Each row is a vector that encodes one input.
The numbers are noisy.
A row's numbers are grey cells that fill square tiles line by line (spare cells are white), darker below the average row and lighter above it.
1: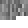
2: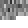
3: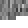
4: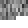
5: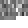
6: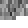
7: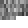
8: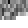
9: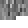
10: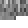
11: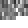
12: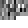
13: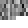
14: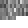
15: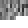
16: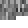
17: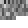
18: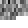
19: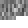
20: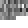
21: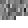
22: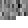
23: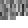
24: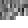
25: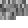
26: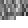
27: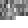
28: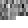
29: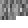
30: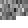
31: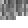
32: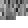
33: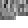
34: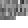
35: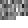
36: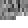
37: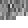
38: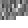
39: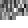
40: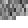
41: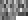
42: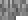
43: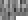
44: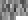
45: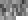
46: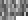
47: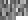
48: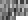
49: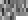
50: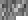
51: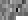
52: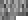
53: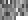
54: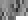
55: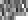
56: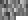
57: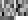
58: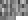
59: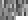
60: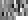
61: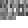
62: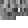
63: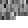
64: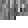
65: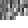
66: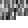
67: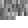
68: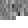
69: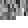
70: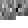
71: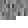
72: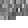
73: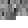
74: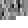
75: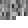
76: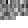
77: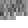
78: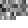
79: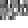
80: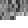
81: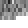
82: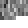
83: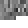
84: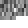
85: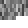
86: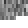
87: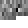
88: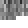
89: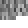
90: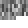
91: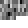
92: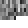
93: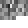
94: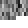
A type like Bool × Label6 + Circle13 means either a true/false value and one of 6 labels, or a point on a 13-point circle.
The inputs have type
(Bool × Label6 + Unit) × Label9.
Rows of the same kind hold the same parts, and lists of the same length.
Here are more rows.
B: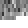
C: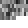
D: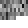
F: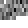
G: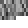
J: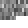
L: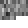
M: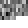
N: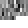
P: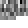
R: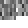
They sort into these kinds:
B, C, F, J, N, P
D, G, L, M, R

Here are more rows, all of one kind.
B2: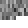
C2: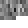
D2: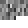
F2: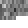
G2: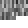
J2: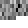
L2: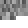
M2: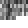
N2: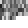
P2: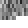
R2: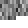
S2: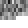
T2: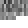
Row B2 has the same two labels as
D2, J2 and R2.
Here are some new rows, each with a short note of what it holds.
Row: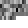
one of 6 labels, one of 9 labels and a true/false value
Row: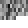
one of 6 labels, one of 9 labels and a true/false value
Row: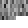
one of 9 labels
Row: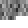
one of 6 labels, one of 9 labels and a true/false value
